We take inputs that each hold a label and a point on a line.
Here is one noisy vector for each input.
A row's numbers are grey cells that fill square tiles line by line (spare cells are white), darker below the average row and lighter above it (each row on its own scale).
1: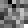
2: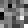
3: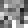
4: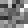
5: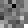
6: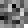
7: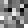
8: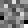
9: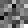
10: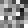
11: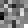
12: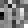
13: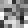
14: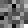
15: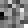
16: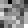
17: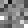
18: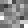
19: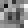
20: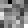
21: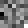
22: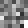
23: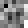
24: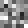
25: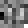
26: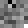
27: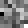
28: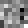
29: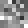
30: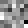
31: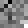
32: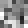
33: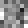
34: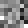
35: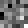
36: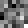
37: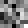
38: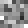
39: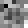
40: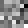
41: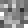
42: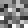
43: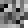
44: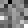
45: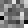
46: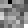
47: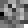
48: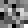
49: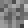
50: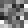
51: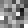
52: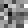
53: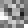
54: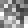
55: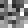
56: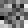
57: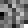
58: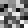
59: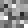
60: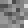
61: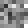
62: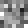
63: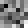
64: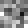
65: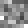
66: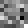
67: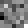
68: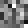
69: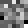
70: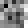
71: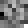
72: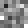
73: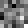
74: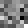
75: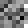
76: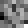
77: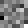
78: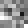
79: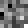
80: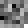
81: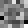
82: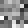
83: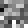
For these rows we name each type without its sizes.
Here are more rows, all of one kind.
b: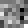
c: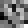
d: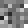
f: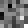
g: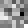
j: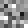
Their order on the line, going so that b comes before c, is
b, g, j, d, c, f.
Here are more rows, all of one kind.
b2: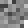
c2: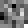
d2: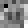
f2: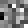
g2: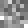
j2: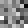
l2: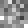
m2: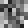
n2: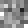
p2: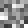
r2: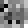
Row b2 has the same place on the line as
d2, m2 and r2.
